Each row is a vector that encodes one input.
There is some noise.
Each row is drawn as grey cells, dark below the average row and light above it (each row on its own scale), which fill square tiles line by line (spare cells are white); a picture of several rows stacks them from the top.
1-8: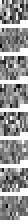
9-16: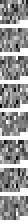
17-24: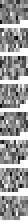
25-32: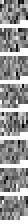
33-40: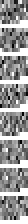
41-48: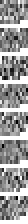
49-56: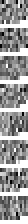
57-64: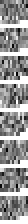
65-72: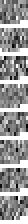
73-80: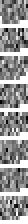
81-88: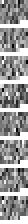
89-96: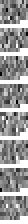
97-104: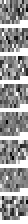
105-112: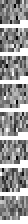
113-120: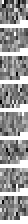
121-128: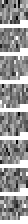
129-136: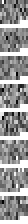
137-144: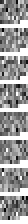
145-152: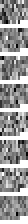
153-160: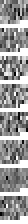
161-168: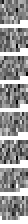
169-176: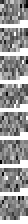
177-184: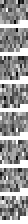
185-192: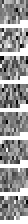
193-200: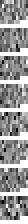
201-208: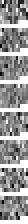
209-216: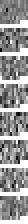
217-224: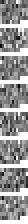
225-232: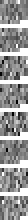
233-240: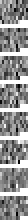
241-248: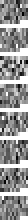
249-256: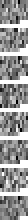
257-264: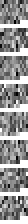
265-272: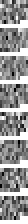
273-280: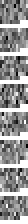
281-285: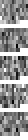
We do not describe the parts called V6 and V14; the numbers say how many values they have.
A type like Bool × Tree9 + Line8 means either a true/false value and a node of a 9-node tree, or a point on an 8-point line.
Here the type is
Bool × Bool × Bool × Bool × Bool × Line8 × V6 × V14.
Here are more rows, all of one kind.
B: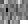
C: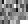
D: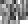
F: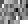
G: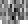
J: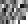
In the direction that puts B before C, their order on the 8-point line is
J, B, C, F, D, G.
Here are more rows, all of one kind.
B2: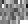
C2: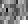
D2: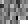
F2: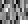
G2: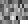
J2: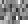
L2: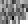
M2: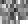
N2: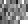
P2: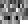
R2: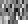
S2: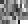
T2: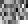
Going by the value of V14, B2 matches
D2, M2 and R2.
